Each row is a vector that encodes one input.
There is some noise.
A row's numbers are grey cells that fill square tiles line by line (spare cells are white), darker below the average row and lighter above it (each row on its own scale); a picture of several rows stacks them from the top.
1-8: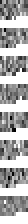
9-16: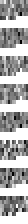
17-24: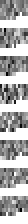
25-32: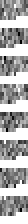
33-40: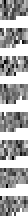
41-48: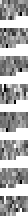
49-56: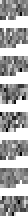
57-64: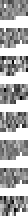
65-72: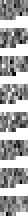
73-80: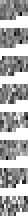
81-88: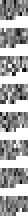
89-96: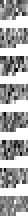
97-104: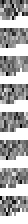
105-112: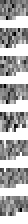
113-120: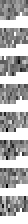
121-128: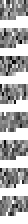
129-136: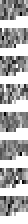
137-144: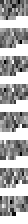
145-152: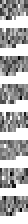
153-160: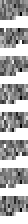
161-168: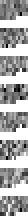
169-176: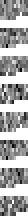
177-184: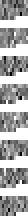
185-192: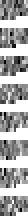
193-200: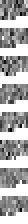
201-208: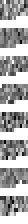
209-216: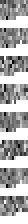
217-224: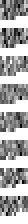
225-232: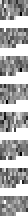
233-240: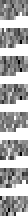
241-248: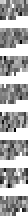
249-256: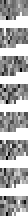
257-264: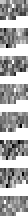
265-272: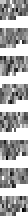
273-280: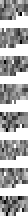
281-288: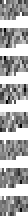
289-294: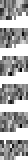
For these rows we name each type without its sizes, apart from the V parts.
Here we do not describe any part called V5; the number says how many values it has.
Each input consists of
a list of items, each a true/false value and a value of V5.
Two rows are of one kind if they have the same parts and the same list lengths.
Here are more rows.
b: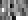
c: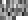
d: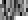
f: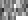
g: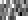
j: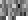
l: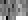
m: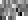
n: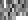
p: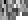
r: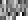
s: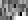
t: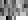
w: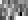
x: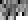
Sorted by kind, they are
b
c, f, l, n, p, r, t, x
d, g, j, m, s, w

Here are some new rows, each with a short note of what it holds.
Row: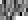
a list of one item
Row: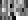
the empty list
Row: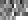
a list of two items
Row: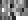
the empty list
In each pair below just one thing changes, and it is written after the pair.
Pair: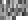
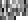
the value of V5 in item 2 of the list
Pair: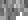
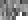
the true/false value in item 2 of the list
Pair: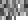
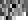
the true/false value in item 2 of the list
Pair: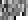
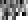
the value of V5 in item 1 of the list
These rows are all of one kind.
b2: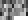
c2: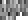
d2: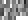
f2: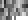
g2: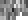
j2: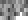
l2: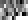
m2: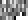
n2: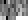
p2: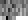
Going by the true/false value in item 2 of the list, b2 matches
d2, l2, n2 and p2.
